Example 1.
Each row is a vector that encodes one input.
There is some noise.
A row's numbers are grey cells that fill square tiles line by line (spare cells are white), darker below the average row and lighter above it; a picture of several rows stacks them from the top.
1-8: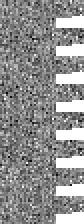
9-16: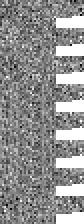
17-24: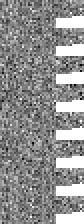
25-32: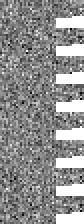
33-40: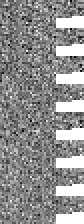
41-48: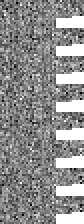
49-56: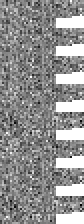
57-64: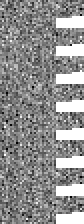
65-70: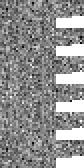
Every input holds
either one of 8 labels, or a point on a 6-point line.
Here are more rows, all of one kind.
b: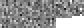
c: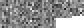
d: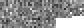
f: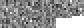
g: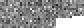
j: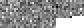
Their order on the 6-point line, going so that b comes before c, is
b, f, c, d, g, j.
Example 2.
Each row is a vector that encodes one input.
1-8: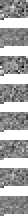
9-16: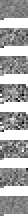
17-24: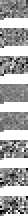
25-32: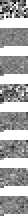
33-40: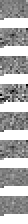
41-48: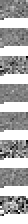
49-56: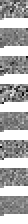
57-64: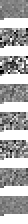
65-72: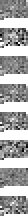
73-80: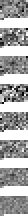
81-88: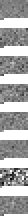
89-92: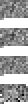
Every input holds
either a fixed value, or a point on each of two 7-point lines and a true/false value.
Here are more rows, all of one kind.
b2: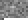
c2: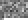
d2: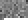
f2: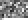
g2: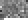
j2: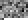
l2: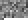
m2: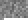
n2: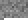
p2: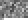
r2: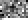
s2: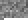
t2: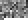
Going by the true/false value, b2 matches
c2, d2 and g2.
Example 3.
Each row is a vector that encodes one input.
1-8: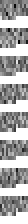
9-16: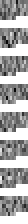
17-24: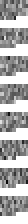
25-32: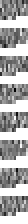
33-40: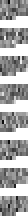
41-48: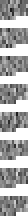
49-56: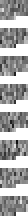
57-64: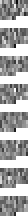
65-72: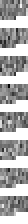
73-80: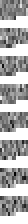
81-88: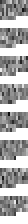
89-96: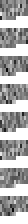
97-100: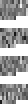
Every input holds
either a point on a 9-point line, or a point on a 13-point line.
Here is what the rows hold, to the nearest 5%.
About 40% of them hold a point on a 9-point line. The rest hold a point on a 13-point line.
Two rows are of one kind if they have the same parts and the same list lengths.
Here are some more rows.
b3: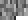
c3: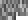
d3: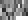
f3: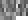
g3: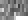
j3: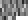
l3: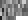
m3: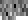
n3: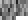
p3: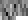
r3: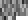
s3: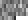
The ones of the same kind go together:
b3, c3, j3, n3, r3, s3
d3, f3, g3, l3, m3, p3

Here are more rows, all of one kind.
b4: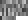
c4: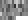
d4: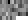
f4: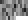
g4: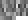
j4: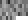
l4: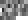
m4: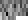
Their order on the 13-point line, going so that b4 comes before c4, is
m4, f4, l4, b4, c4, g4, j4, d4.
